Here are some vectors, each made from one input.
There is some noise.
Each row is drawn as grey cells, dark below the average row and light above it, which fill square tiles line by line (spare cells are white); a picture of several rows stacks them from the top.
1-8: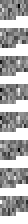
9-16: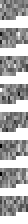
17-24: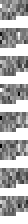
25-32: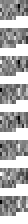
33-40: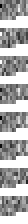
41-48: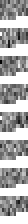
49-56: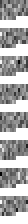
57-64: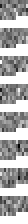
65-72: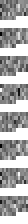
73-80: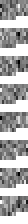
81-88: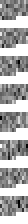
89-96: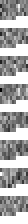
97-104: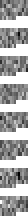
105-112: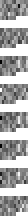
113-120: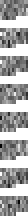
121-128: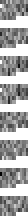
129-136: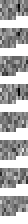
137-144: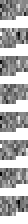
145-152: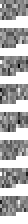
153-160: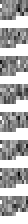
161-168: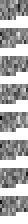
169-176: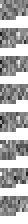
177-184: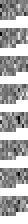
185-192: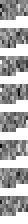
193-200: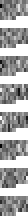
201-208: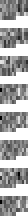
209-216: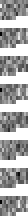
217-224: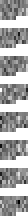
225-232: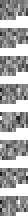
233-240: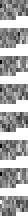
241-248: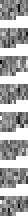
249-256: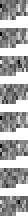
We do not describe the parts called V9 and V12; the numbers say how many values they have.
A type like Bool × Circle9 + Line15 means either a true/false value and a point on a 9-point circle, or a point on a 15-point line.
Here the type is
(Bool × V9 + V12) × (Tree11 + Unit).
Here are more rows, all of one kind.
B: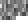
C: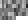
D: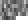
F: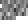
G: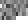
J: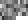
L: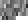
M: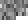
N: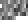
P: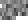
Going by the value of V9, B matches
F and N.
